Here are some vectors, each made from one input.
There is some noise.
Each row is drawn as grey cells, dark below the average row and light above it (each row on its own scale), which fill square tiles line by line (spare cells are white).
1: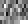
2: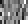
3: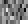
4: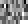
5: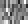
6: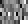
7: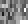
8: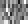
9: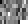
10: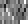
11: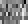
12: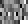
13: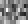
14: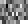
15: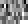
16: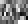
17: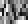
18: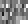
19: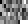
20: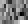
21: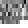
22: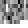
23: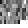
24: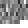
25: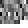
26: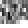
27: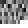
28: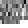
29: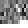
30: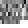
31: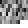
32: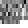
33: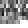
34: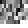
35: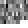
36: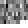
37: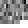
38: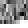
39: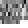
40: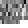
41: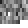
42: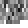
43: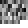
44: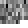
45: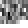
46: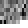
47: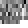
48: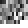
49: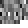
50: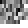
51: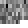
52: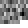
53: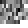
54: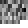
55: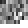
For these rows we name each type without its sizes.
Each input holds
a node of a tree, together with either a fixed value, or three true/false values.
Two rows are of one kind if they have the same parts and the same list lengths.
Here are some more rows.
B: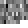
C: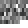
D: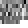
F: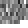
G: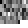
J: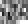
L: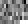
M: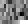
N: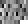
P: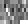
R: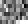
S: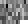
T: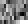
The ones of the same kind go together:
B, D, L, S
C, F, G, J, M, N, P, R, T

